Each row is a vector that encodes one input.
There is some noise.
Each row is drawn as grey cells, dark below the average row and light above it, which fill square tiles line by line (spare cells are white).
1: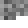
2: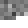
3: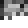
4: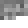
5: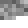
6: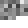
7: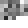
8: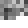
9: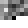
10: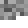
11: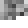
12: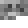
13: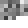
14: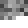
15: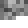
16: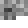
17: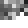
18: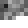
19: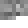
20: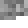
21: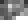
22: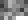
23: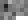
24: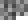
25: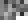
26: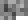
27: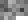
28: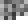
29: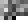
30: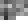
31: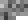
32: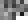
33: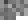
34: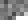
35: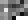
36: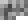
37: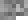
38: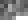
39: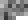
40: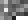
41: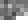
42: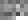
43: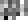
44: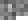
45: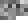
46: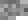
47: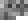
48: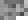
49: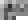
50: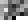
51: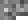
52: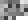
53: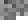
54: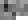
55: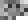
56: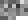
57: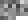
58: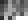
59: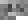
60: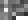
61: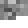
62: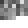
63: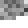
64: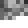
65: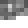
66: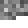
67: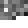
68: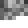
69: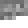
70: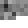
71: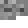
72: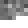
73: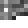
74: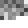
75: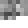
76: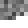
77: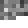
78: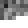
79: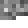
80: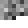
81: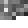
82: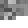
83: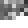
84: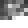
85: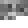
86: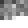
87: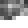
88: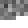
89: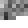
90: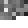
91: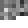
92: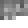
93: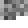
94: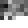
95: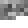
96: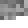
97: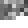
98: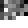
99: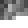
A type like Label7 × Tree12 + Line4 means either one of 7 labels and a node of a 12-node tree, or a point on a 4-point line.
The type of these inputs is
Bool × (Tree7 + Unit) + Line5.
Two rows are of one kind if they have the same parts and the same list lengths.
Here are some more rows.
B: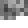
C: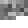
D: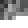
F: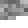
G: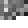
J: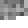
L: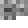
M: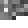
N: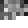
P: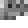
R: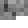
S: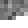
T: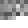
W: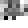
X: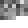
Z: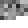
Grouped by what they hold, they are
B, D, L, R, S
C, P
F, G, J, M, N, T, W, X, Z

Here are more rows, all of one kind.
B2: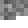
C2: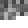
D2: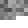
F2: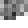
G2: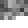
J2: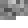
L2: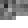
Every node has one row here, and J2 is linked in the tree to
F2 and G2.
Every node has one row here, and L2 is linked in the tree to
C2.
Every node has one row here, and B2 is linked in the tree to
D2 and G2.
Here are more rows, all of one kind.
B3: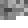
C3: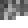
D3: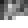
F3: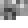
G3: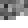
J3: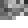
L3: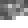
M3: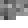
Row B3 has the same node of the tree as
L3 and M3.
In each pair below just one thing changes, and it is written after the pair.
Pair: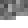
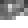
the node of the tree
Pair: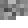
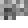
the node of the tree
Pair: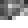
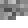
the true/false value
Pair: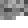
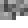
the node of the tree
